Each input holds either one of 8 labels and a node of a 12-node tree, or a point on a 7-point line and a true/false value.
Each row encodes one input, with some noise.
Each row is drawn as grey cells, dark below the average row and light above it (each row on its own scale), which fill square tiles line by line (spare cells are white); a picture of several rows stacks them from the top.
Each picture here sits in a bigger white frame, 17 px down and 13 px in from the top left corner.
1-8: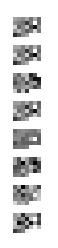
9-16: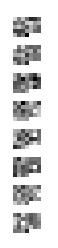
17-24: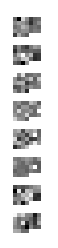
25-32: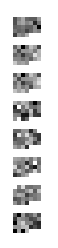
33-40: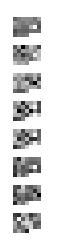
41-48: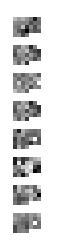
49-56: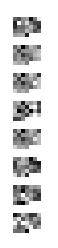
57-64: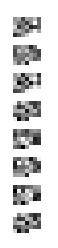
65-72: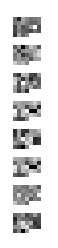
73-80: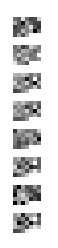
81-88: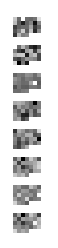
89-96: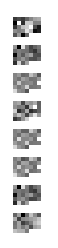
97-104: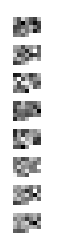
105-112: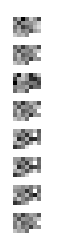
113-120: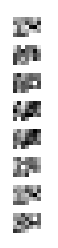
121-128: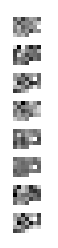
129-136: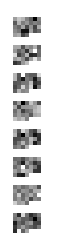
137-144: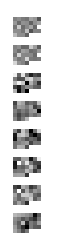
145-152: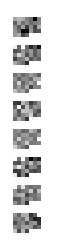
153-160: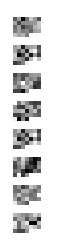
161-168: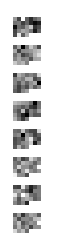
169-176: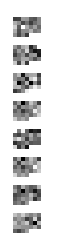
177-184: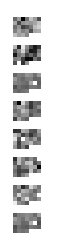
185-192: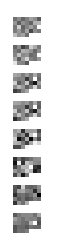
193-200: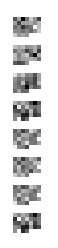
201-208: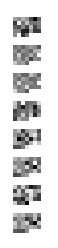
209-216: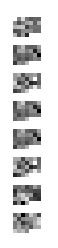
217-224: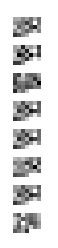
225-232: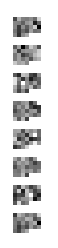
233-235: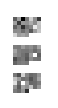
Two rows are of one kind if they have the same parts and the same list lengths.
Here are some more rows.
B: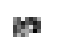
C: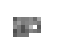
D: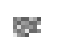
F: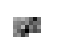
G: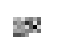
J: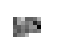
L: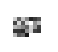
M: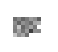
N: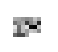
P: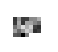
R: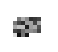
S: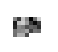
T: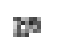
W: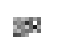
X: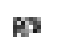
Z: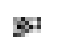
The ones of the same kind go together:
B, C, F, J, L, P, R, S, T, X
D, G, M, N, W, Z

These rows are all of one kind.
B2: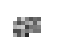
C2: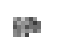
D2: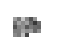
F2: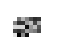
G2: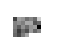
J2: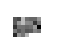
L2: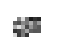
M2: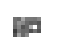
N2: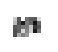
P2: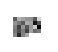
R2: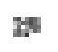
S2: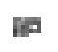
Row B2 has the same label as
F2 and L2.
